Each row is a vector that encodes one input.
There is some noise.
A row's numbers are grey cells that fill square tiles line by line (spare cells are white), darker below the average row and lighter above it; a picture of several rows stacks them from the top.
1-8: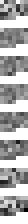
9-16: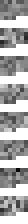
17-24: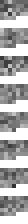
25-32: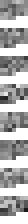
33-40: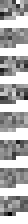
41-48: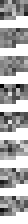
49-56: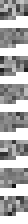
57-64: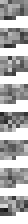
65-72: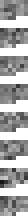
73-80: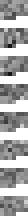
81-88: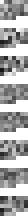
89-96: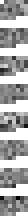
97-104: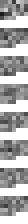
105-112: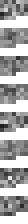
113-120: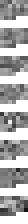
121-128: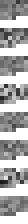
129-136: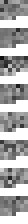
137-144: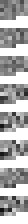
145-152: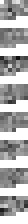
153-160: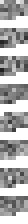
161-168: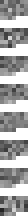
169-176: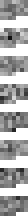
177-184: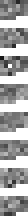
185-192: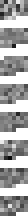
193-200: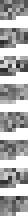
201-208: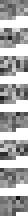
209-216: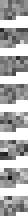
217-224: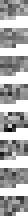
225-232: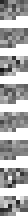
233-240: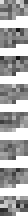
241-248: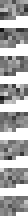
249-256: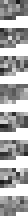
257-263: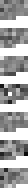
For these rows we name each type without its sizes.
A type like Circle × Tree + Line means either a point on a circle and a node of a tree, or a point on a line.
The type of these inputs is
(Bool × Bool × Bool × Bool + Unit) × Label + Line × Line.
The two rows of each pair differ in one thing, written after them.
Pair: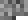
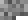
one of the four true/false values
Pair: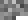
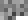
the label
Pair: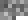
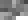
the label
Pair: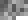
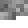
the label
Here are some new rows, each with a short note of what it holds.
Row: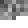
a label and four true/false values
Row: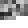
a point on each of two lines
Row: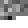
a label
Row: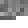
a label
